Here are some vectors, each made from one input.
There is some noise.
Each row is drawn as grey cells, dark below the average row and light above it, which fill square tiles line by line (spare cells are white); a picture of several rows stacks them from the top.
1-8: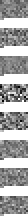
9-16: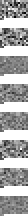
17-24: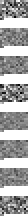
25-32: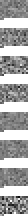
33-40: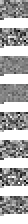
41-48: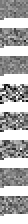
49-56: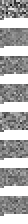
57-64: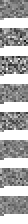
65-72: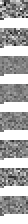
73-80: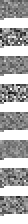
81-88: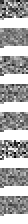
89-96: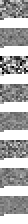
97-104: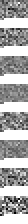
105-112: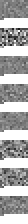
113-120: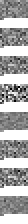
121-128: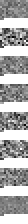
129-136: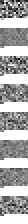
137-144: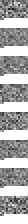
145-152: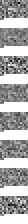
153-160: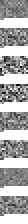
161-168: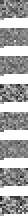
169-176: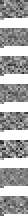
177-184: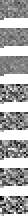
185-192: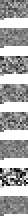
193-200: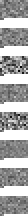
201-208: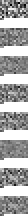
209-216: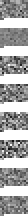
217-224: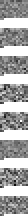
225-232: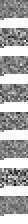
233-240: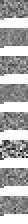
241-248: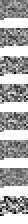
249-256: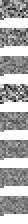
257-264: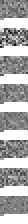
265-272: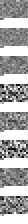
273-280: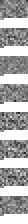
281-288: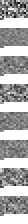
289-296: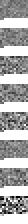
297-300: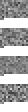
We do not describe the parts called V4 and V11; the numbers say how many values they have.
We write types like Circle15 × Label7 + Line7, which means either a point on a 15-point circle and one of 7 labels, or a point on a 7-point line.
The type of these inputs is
Bool × Bool × Bool × Bool × Line8 × (Line8 + V11) × V4.
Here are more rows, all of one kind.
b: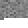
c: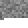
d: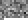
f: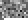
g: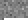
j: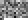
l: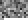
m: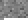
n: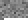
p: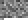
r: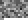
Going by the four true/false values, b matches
c, l and m.
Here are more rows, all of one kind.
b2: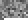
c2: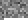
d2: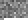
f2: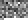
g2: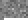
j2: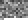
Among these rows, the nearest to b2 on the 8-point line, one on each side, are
c2 and d2.
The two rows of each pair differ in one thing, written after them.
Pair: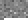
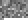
the place on the 8-point line
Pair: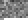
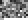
one of the four true/false values
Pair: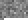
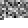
the place on the 8-point line
